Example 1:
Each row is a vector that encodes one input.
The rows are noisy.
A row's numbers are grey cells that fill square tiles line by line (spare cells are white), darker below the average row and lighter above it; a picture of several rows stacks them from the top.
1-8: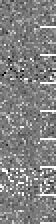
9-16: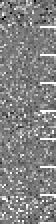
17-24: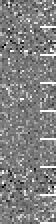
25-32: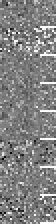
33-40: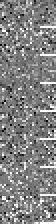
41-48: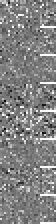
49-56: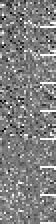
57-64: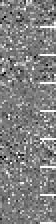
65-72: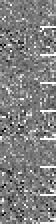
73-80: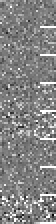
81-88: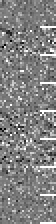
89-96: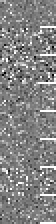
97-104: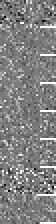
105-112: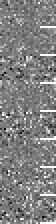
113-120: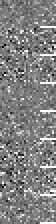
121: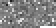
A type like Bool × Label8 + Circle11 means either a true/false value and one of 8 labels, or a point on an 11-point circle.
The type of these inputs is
Line6 × (Tree12 + Unit) + Line10.
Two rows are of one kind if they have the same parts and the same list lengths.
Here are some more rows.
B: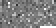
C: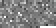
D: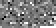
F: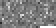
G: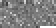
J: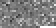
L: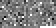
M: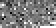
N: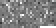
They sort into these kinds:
B, F, N
C, G, J
D, L, M

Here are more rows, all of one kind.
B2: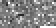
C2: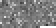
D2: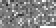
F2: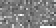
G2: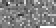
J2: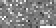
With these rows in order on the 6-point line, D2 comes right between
C2 and F2.
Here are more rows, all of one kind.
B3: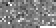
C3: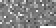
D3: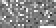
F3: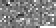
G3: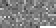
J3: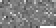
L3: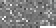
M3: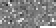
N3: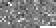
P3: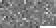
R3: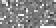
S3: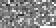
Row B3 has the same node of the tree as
M3 and N3.
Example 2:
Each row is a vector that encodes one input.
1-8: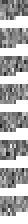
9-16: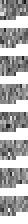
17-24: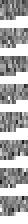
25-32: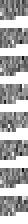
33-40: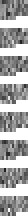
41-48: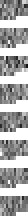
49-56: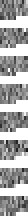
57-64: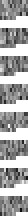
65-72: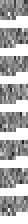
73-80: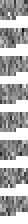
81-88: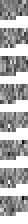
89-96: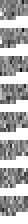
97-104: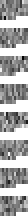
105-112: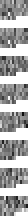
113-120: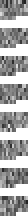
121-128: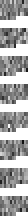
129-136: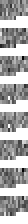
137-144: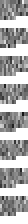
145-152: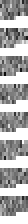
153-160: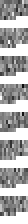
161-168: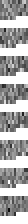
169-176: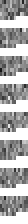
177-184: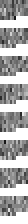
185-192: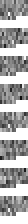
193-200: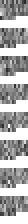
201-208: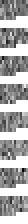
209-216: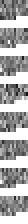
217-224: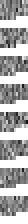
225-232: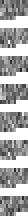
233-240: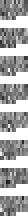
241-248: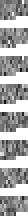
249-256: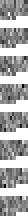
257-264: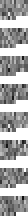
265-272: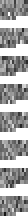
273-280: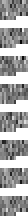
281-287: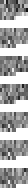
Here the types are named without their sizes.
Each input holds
a list of points on a line.
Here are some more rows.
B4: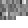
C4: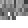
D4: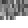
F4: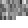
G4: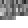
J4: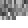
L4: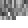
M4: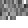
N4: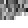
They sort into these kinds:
B4, F4, M4
C4, J4, L4
D4, G4
N4

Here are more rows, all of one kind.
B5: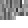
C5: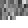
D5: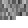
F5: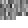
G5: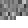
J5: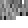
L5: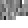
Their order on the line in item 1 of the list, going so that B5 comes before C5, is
F5, B5, L5, J5, D5, G5, C5.
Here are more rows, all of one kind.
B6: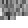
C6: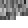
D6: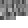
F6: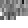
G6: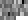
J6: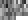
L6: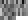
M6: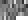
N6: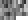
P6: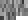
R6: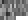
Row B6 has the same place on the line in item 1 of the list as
F6 and L6.
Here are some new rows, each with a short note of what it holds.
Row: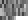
a list of three items
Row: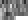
a list of three items
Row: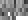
a list of one item
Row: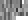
a list of two items
